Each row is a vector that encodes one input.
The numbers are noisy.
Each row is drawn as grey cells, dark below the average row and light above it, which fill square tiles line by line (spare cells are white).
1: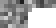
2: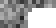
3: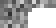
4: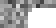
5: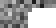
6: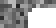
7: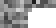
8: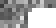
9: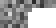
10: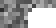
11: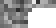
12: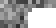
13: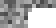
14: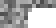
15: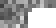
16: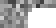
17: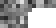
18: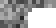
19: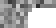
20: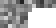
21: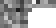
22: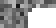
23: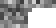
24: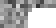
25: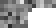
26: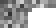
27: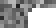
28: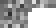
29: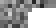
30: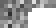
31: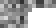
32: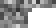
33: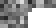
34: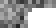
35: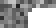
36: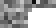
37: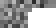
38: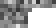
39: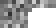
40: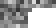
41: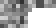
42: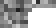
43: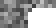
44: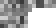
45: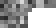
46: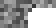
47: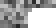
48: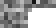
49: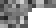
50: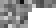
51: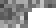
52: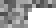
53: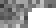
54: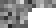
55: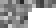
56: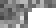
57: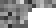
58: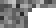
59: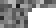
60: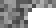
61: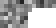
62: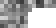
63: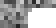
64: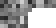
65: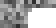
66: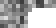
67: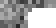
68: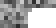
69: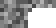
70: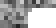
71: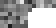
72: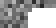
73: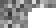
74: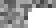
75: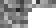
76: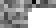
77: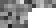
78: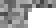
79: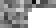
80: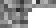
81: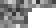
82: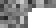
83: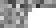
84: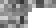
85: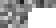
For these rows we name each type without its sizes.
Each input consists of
four true/false values.
